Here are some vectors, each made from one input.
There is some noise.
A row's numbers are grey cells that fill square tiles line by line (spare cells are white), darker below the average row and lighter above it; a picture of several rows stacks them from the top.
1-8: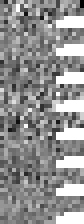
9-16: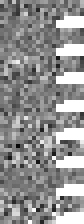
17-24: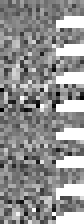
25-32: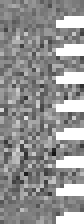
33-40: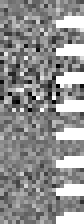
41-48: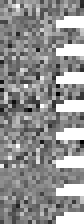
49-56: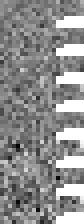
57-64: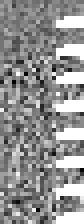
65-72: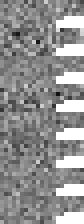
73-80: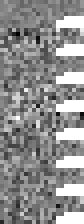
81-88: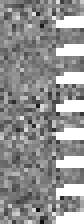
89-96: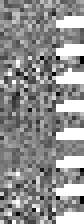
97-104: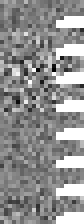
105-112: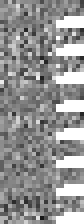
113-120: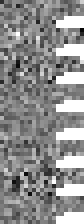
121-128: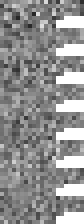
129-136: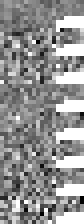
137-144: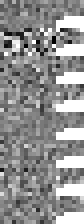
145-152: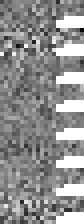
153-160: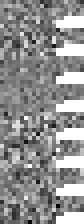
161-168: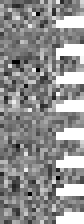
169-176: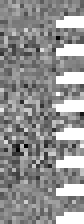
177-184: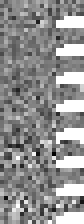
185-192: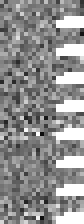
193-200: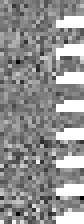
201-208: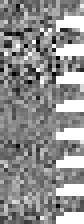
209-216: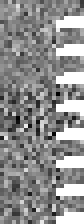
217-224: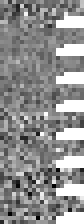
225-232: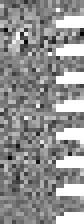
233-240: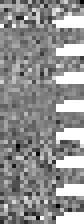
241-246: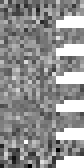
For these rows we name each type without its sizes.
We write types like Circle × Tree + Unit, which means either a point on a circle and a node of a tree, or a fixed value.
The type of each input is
Bool × Bool × Bool × Bool + Line × (Line × Line + Unit).
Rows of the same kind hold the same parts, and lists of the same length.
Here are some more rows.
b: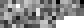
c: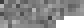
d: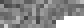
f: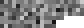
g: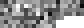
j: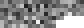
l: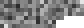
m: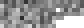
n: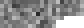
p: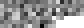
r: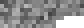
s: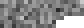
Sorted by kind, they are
b, n
c, d, f, g, j, l, m, r
p, s

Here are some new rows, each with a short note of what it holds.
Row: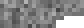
a point on each of three lines
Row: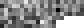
a point on each of three lines
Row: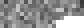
four true/false values
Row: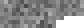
a point on each of three lines
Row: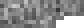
a point on each of three lines
